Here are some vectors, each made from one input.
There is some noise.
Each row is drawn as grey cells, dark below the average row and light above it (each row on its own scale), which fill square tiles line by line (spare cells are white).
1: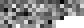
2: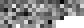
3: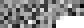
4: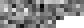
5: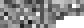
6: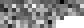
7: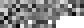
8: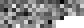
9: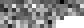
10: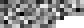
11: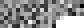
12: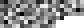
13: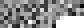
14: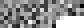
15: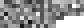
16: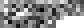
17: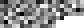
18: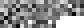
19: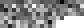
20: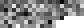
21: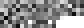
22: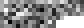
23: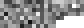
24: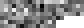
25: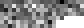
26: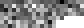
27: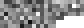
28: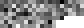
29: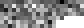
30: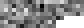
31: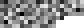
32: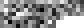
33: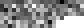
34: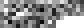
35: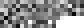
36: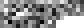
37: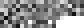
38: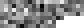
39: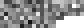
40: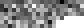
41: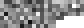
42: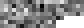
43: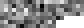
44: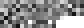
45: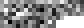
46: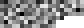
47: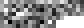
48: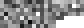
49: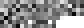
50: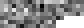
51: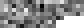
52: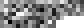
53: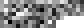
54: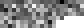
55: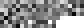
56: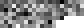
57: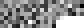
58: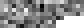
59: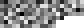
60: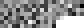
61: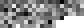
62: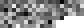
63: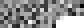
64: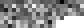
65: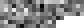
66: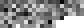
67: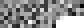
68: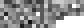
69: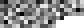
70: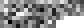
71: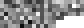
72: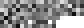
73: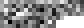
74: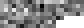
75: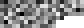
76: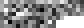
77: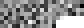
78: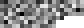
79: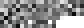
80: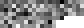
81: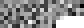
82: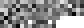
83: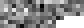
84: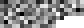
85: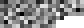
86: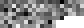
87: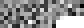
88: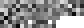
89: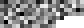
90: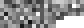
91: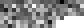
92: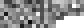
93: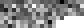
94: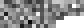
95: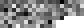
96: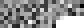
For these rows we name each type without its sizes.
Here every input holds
a point on a line.
